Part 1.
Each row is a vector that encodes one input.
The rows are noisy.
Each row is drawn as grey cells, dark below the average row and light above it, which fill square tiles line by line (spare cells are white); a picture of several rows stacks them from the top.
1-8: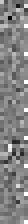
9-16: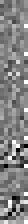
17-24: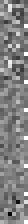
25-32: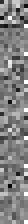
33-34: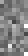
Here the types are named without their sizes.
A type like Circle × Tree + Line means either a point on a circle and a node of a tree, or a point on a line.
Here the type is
Tree + Unit.
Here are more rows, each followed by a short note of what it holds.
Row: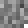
a node of a tree
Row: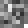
a fixed value
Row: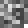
a fixed value
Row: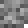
a node of a tree
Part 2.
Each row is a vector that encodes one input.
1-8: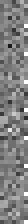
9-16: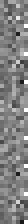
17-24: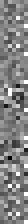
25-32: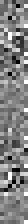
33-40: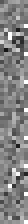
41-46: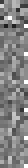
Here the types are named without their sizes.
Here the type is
Tree + Unit.
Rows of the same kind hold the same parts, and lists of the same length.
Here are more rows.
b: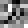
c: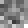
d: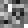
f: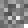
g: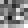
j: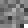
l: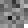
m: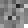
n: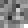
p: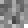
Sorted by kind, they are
b, d
c, f, g, j, l, m, n, p

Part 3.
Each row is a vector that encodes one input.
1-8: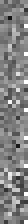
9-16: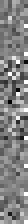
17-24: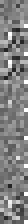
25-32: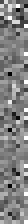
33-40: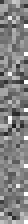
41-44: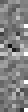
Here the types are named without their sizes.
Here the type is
Tree + Unit.
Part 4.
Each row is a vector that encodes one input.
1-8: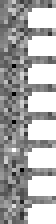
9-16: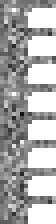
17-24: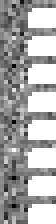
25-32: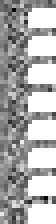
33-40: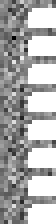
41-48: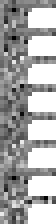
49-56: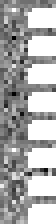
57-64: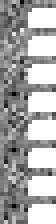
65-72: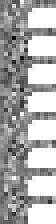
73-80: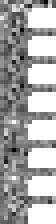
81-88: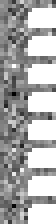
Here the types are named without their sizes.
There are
2 kinds of row.
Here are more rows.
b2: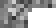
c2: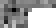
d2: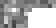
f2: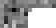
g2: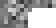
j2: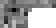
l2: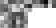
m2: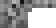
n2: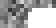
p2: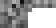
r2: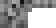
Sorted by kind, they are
b2, c2, d2, f2, g2, j2, m2, n2, p2, r2
l2

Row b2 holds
three true/false values.
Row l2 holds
a fixed value.
